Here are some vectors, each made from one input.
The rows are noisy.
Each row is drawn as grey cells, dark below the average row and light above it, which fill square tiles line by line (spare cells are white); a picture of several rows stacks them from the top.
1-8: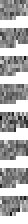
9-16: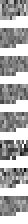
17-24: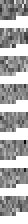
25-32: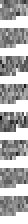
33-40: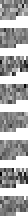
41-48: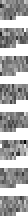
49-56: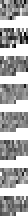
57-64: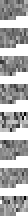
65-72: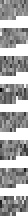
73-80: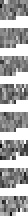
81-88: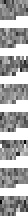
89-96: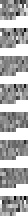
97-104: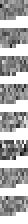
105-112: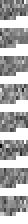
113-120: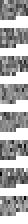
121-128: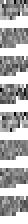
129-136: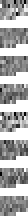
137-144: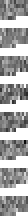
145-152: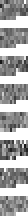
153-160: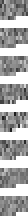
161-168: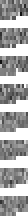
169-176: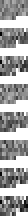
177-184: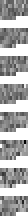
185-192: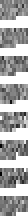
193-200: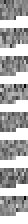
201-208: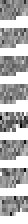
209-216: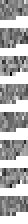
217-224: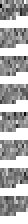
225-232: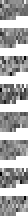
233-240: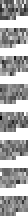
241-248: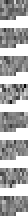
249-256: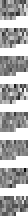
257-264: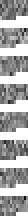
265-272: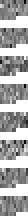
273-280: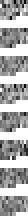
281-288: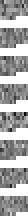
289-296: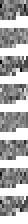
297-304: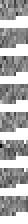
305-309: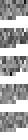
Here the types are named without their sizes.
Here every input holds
a point on a circle, together with either a point on a circle, or a label.
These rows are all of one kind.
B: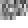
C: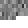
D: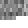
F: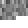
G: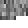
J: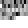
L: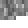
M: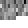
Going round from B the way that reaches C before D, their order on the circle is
B, F, C, J, M, G, L, D.
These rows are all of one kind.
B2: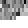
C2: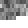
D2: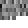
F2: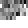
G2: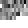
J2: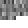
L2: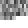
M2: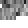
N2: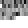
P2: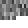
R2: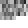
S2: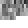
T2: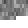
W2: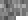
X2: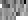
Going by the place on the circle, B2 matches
G2, J2, M2 and X2.
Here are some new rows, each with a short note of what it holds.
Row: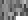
a point on a circle and a label
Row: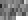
a point on each of two circles
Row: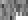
a point on each of two circles
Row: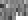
a point on each of two circles
